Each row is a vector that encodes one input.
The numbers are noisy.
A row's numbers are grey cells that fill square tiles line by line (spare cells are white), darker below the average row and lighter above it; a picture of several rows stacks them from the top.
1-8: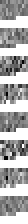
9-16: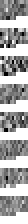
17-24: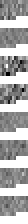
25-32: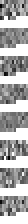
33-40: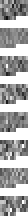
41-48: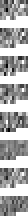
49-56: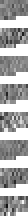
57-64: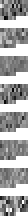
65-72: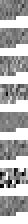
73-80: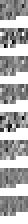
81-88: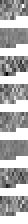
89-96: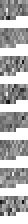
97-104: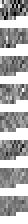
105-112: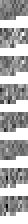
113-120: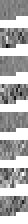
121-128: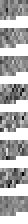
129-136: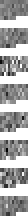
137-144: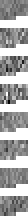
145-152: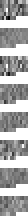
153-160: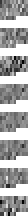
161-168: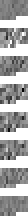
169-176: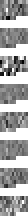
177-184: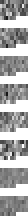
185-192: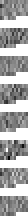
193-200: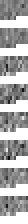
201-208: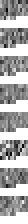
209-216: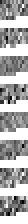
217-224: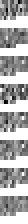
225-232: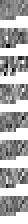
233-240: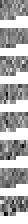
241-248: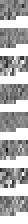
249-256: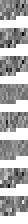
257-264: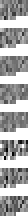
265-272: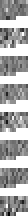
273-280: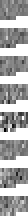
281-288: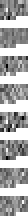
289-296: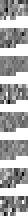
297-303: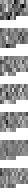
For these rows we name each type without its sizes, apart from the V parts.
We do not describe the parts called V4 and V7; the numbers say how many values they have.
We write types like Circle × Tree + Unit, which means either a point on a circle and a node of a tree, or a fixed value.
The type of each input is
Bool × Bool × Bool × (Circle + V7) + V4.
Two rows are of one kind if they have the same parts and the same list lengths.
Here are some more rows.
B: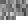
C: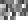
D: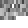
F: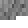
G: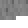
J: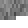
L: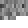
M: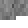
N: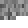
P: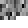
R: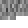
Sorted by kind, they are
B, C, D, R
F, L
G, J, M, N, P

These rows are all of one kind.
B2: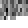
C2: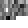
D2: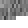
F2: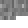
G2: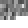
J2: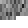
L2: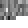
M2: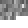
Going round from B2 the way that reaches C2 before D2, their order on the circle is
B2, C2, J2, D2, L2, G2, M2, F2.
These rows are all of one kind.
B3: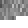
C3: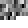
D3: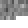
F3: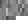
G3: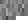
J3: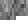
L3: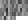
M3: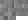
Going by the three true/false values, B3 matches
F3 and L3.
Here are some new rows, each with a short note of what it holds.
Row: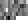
three true/false values and a value of V7
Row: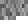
a point on a circle and three true/false values
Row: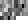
a value of V4
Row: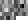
a value of V4
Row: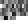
three true/false values and a value of V7
